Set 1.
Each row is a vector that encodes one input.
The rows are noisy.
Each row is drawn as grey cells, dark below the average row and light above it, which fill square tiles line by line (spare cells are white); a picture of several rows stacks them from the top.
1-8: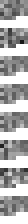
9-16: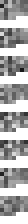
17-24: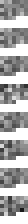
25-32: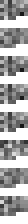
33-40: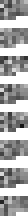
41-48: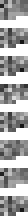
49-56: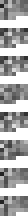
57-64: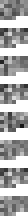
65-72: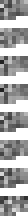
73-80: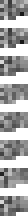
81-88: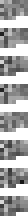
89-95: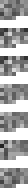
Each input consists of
a point on a 6-point line.
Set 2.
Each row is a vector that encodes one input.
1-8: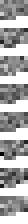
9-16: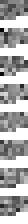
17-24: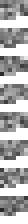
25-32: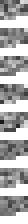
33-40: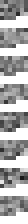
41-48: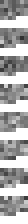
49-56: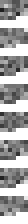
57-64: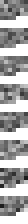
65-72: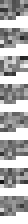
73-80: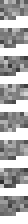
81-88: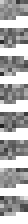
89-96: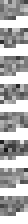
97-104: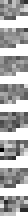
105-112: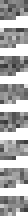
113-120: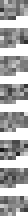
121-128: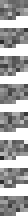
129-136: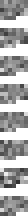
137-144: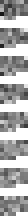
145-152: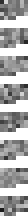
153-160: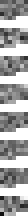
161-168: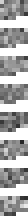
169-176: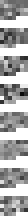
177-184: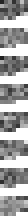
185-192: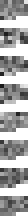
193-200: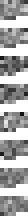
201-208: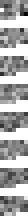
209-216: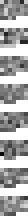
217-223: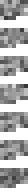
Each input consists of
a point on a 14-point line.
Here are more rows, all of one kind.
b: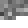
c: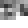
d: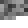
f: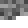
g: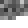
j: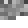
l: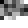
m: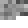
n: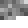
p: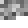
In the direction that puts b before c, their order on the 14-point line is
d, f, g, b, j, m, p, c, n, l.
